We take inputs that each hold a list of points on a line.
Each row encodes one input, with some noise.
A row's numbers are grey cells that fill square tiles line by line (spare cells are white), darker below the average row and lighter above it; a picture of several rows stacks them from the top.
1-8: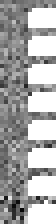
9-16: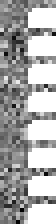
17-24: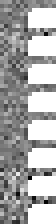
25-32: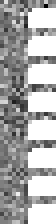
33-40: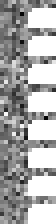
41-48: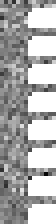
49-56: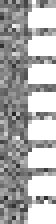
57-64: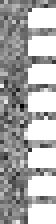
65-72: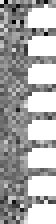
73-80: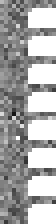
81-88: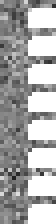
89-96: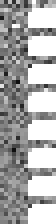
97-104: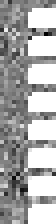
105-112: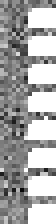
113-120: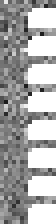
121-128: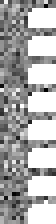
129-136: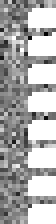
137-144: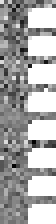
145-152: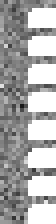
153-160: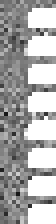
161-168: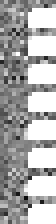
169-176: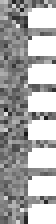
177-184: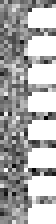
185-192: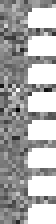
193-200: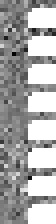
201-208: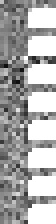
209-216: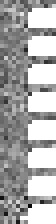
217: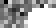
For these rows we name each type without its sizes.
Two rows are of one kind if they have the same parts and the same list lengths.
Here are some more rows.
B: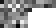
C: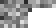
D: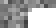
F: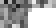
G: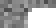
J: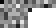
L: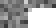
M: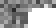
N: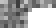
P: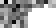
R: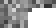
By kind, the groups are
B, G
C, F, J, M, P
D, L, R
N

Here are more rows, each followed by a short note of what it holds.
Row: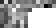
a list of one item
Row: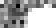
the empty list
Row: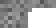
a list of three items
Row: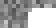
a list of two items
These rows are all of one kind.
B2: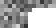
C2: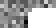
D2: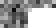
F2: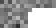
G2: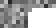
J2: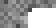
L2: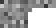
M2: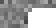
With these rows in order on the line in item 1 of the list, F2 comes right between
G2 and L2.
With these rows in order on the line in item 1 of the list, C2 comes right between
L2 and M2.
